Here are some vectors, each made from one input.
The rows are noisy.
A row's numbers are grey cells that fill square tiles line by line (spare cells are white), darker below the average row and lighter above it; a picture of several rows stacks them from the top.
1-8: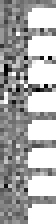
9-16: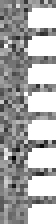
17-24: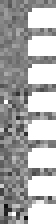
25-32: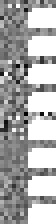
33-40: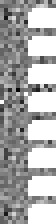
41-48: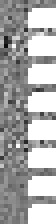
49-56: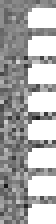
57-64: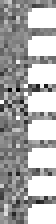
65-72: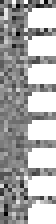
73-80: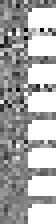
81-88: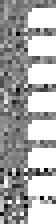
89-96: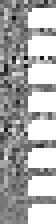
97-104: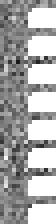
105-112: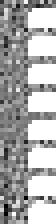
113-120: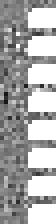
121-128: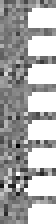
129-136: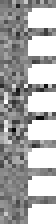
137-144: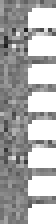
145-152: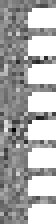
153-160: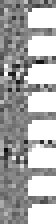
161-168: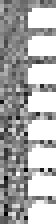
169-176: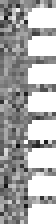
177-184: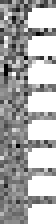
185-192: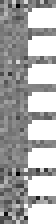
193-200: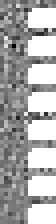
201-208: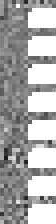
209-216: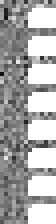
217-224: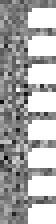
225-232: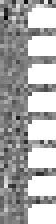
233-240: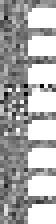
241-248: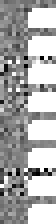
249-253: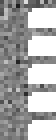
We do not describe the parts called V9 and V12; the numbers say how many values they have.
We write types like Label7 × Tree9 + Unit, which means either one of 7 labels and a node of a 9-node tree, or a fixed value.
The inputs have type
Label8 × (Line11 + V12) × V9.
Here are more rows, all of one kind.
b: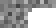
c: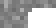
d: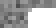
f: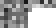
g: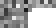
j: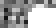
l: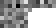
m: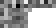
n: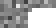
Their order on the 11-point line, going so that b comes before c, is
j, n, f, b, d, c, m, g, l.
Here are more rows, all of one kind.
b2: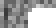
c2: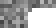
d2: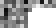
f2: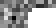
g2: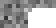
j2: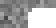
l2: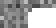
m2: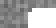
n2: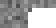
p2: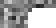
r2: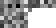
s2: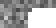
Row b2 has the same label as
c2, j2, m2 and s2.
